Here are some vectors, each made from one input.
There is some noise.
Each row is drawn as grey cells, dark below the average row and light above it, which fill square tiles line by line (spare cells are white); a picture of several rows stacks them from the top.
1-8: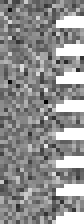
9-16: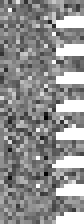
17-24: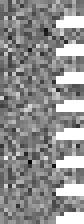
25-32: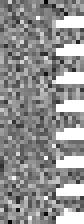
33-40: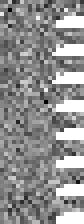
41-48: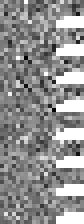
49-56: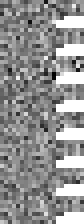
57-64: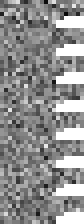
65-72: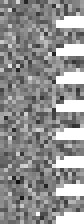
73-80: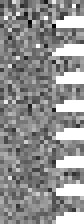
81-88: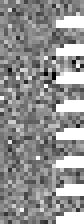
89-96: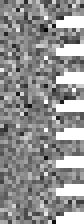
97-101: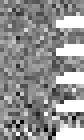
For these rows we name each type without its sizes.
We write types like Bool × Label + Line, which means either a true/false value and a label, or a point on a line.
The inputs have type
(Circle + Unit) × Label.
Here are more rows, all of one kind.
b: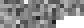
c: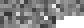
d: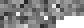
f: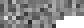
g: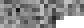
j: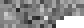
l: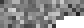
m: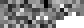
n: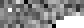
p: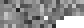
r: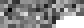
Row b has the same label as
g, j and p.
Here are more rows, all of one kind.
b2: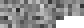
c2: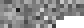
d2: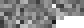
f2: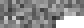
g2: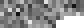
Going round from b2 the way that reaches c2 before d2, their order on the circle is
b2, g2, c2, d2, f2.
